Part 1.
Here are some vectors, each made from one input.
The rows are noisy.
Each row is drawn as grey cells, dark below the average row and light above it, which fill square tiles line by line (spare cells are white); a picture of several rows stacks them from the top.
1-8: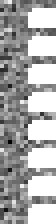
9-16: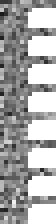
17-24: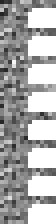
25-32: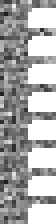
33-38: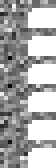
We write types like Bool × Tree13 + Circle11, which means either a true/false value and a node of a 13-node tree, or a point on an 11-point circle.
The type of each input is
Line4 + Line6.
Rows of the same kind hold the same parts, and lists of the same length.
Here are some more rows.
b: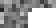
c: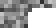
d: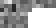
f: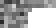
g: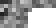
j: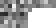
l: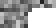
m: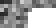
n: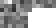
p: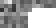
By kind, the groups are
b, c, d, l, n, p
f, g, j, m

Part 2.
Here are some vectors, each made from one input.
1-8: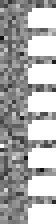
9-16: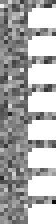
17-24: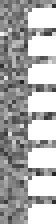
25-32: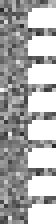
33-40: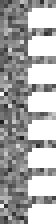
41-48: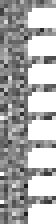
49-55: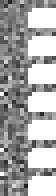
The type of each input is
Line5 + Line7 × Line7.
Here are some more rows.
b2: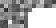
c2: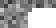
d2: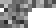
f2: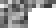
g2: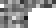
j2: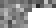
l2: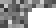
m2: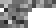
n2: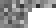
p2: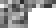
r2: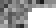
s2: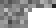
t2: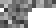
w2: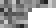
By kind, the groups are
b2, d2, f2, g2, l2, m2, p2, t2
c2, j2, n2, r2, s2, w2

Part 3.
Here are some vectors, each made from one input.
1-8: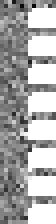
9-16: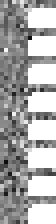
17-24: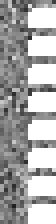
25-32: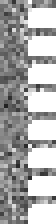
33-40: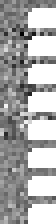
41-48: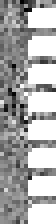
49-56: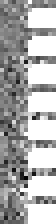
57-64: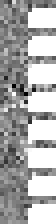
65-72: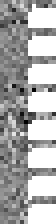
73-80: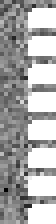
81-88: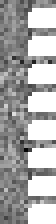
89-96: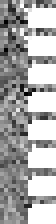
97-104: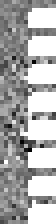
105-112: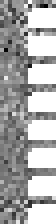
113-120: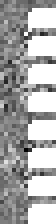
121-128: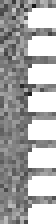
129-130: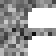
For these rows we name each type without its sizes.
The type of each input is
Bool × Bool × Bool × Bool + Line.
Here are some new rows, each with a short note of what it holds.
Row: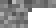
four true/false values
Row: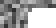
a point on a line
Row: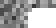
a point on a line
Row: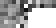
a point on a line
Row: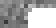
four true/false values
